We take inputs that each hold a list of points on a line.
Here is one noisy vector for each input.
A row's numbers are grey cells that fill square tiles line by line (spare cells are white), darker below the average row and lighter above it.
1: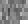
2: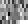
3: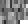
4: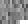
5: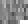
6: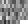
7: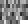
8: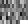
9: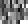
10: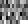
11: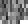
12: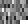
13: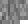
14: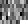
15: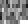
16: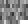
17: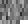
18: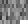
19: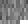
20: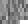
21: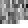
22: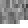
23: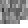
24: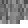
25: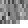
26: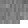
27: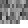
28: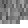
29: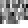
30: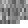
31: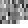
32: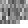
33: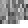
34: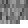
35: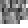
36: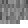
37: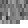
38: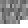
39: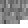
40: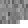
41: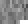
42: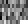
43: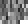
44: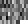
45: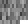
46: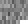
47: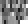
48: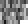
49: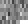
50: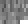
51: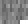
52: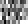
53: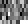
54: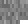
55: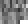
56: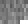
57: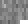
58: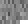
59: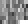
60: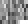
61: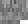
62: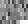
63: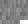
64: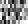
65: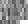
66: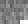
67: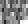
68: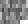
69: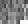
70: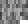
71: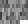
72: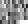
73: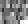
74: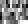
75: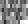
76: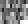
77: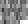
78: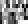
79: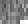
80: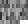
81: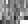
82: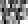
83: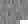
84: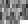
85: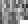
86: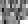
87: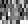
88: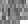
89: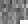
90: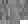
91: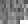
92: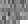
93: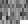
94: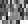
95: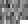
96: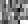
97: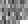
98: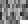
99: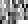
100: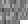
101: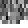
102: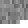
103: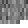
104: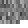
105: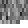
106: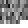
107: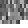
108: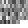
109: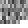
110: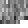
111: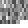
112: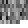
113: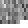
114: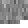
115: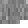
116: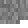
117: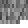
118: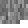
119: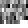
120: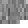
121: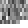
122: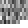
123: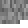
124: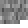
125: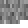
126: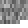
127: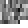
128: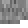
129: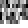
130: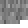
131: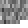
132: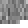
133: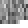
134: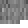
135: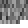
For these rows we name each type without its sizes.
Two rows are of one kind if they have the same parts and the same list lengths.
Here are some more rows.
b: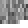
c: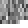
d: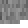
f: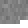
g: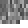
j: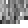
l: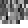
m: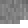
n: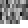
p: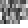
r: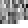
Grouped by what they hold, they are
b, c, p
d, f, l, m
g, n, r
j

